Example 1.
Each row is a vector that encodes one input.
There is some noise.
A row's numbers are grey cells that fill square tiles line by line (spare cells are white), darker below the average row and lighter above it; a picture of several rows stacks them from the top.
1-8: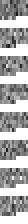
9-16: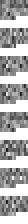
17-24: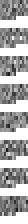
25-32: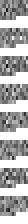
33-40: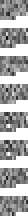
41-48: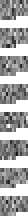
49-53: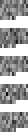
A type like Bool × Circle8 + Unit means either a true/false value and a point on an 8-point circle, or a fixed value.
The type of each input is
Label7 + Line7.
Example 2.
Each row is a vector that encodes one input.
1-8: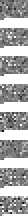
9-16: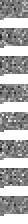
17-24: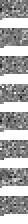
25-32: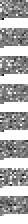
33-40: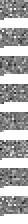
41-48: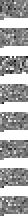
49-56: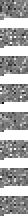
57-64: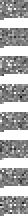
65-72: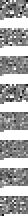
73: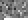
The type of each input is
List2(Line5).
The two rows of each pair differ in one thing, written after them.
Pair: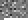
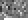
the place on the 5-point line in item 1 of the list
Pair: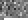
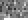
the place on the 5-point line in item 2 of the list
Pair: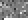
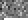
the place on the 5-point line in item 2 of the list
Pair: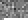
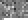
the place on the 5-point line in item 2 of the list
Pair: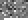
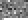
the place on the 5-point line in item 2 of the list
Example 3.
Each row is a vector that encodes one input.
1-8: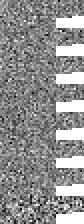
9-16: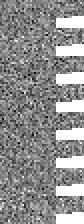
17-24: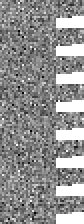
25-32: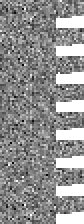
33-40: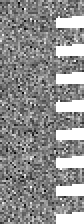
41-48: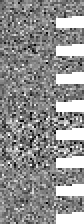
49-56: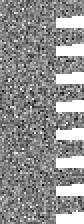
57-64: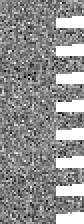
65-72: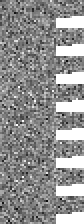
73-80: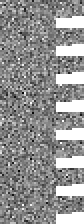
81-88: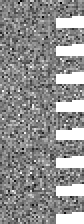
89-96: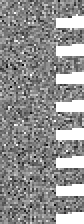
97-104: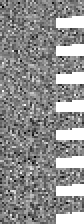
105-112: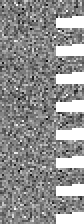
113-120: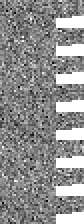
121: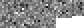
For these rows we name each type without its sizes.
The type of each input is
Circle + Tree + Unit.
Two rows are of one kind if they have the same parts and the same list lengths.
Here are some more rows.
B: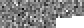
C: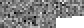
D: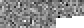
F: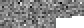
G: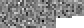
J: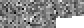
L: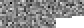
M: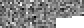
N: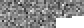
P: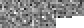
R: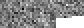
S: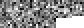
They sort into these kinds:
B, C, F, J, M, R
D, G, L, N, P
S

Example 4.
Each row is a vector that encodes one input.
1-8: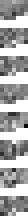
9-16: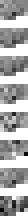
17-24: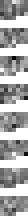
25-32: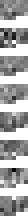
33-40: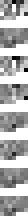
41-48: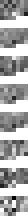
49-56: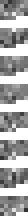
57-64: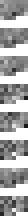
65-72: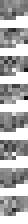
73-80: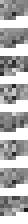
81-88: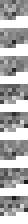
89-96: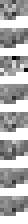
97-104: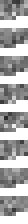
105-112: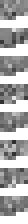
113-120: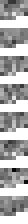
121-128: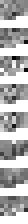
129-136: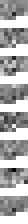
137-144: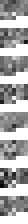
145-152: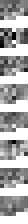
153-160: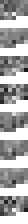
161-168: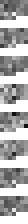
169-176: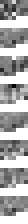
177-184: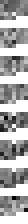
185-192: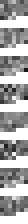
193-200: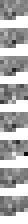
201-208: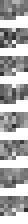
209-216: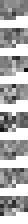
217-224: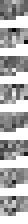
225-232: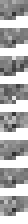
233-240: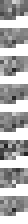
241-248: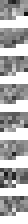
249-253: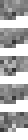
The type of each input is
Bool × Bool × Bool + Line10.
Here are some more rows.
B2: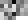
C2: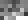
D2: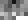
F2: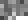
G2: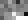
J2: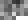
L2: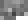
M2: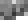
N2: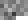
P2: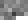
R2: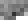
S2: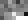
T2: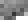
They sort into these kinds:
B2, L2, M2, N2, P2, R2, T2
C2, D2, F2, G2, J2, S2

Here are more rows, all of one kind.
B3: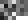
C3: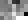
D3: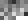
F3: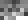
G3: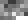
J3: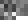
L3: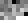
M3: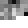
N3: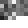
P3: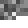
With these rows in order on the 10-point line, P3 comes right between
B3 and J3.
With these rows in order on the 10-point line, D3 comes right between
F3 and M3.
